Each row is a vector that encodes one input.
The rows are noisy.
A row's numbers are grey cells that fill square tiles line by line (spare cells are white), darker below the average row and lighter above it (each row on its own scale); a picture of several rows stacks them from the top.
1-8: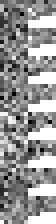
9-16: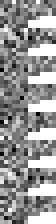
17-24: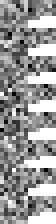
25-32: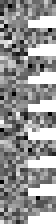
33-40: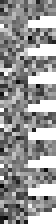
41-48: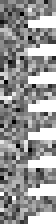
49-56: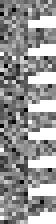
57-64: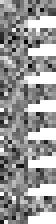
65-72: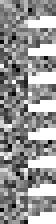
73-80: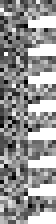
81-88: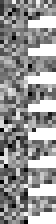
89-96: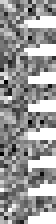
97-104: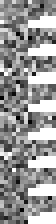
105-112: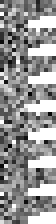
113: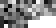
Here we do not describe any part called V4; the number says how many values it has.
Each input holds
either a true/false value and a value of V4, or a list of up to two points on a 5-point line.
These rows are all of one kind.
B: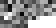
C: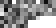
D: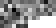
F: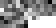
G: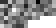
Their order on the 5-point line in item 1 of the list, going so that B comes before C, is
G, B, F, D, C.
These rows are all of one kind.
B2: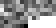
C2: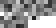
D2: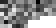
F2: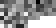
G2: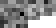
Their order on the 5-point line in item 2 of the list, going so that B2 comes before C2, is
G2, D2, B2, C2, F2.
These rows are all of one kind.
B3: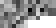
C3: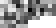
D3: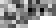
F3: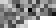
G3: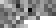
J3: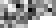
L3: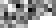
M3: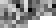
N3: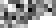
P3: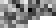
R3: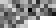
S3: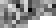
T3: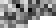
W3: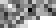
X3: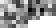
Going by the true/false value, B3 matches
F3, G3, R3 and W3.
